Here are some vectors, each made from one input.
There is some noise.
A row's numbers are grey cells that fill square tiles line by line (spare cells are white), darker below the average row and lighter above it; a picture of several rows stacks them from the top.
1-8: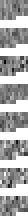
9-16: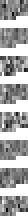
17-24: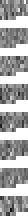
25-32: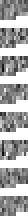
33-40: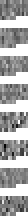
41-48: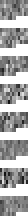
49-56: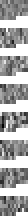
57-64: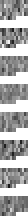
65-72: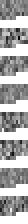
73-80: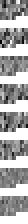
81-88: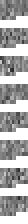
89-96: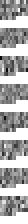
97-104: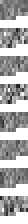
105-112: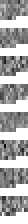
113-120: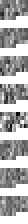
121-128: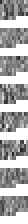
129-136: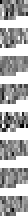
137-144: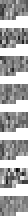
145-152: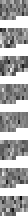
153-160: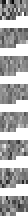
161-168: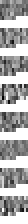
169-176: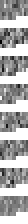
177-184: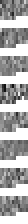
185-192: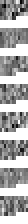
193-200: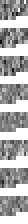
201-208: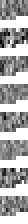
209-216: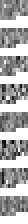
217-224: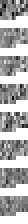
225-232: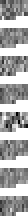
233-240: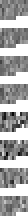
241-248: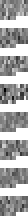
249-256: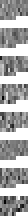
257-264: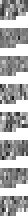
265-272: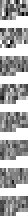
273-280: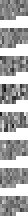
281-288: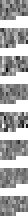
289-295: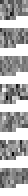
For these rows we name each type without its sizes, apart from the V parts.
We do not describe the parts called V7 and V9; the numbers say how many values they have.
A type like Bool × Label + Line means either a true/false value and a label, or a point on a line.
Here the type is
(Bool × Bool × Bool + V9) × V7 + Tree.
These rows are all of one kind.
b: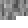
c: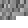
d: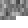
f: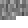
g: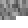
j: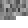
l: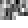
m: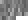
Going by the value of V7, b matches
g and l.
